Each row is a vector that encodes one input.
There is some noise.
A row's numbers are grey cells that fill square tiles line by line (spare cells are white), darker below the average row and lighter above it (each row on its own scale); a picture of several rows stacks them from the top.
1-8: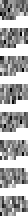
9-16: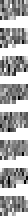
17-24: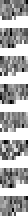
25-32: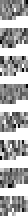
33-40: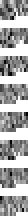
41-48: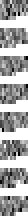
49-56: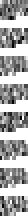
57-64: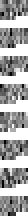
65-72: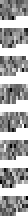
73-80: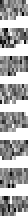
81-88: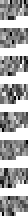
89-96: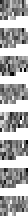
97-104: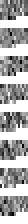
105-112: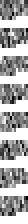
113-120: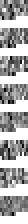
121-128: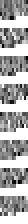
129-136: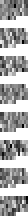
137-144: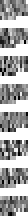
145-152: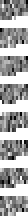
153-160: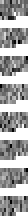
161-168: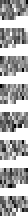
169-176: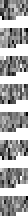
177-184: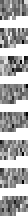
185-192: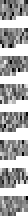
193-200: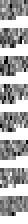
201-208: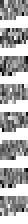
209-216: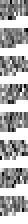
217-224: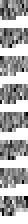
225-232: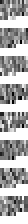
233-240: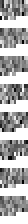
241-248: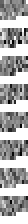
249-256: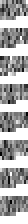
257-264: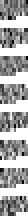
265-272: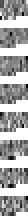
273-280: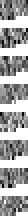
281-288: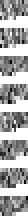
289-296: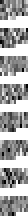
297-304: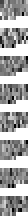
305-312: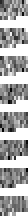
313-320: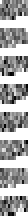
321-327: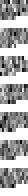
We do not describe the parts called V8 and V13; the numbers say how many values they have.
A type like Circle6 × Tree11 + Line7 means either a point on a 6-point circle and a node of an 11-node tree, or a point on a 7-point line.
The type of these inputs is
Bool × Label5 + V8 × V13.
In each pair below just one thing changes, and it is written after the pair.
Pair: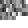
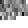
the true/false value
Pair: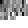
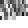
the true/false value
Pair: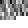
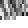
the label
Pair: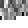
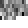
the label
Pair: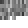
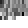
the true/false value
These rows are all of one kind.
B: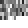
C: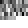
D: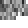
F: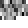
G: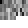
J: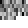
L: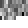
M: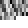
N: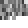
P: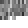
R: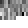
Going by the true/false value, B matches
C, M, N and P.
